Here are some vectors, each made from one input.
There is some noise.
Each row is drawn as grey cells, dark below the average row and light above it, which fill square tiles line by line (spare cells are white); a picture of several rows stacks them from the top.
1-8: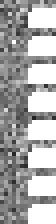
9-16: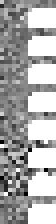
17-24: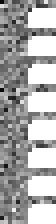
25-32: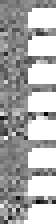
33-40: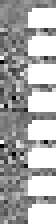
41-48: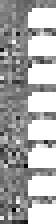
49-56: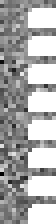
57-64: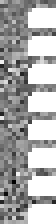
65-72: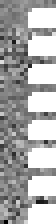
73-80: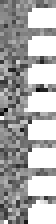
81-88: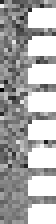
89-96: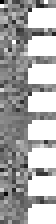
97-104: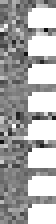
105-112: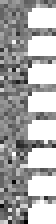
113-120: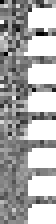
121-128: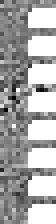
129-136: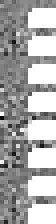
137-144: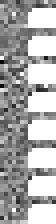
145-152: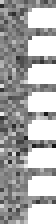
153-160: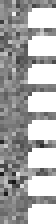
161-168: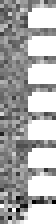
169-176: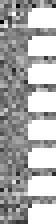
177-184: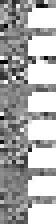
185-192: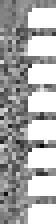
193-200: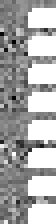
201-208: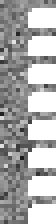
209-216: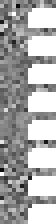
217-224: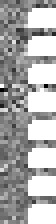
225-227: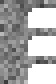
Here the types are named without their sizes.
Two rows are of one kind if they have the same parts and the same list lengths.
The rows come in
2 kinds.
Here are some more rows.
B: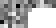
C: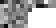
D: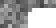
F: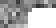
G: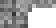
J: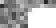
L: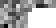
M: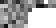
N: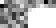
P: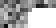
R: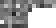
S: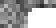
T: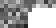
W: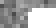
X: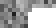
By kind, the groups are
B, C, F, G, J, L, M, N, P, W, X
D, R, S, T

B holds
four true/false values.
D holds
a point on a line.
